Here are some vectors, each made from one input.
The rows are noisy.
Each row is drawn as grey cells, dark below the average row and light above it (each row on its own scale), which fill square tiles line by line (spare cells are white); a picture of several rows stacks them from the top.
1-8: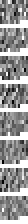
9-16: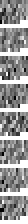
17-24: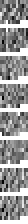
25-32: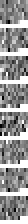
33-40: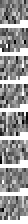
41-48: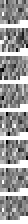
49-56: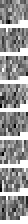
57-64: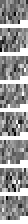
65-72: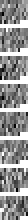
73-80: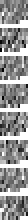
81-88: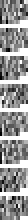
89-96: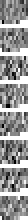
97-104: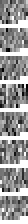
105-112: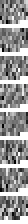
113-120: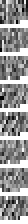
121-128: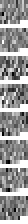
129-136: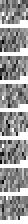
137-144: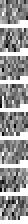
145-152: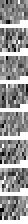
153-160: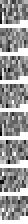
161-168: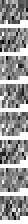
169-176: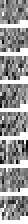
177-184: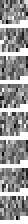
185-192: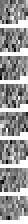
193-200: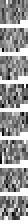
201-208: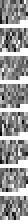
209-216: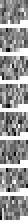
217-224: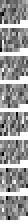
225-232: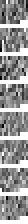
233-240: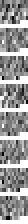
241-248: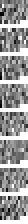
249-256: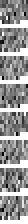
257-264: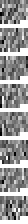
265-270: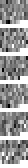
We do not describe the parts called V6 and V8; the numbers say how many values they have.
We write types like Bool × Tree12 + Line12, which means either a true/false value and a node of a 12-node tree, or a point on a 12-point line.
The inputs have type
(Bool × Label12 + V6) × V8.
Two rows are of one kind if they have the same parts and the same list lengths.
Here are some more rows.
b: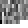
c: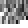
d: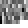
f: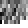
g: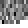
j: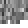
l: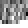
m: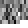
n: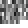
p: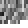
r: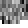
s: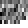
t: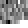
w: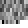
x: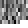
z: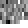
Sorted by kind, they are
b, d, f, l, m, p, s, t, x, z
c, g, j, n, r, w

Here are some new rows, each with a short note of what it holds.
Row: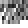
a value of V6 and a value of V8
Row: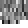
a value of V6 and a value of V8
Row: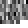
a value of V6 and a value of V8
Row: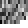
one of 12 labels, a true/false value and a value of V8
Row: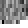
a value of V6 and a value of V8
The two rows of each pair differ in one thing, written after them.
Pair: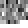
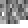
the true/false value
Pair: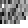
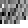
the label
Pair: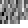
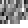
the true/false value
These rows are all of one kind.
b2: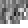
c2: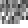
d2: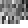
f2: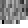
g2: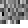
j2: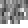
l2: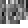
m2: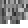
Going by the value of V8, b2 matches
l2 and m2.
